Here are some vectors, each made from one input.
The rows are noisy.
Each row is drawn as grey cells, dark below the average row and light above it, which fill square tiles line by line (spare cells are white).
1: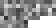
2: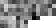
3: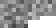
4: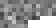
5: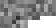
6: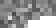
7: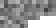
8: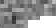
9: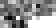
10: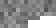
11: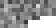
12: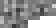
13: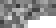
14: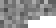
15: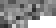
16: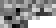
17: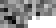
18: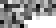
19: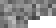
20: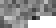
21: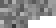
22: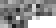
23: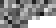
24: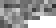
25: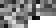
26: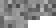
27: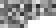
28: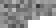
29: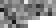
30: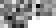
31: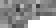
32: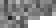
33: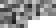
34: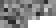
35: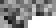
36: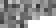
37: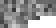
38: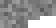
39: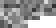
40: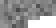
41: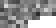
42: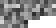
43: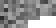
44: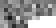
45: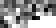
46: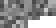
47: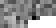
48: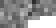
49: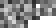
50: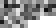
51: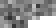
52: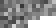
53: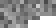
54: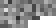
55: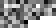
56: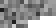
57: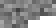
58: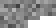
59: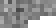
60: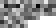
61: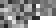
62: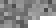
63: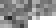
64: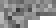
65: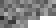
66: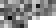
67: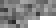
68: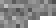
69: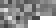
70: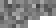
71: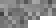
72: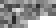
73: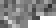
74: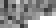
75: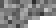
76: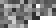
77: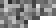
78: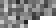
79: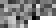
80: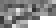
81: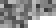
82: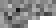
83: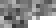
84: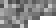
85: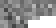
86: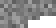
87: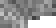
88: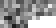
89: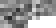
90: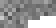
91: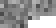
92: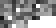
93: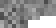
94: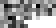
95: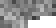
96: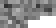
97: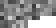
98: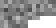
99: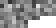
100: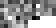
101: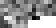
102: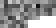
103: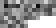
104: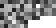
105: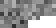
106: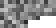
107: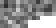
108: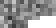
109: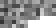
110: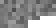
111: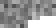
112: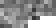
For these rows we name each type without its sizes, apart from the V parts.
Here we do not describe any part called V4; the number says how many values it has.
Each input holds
either two values of V4, or a list of points on a line.
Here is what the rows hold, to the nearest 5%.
About 15% of them hold two values of V4. The rest are lists of points on a line.
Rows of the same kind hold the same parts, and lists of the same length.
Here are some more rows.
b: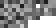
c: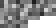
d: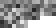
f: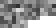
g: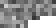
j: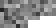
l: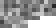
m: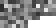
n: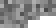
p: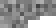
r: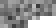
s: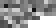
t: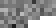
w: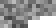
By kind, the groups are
b, d, f, j, m
c
g, l
n, p, w
r, s, t

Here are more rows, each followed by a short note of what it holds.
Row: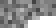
the empty list
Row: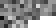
two values of V4
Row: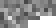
a list of two items
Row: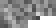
a list of two items
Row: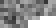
two values of V4
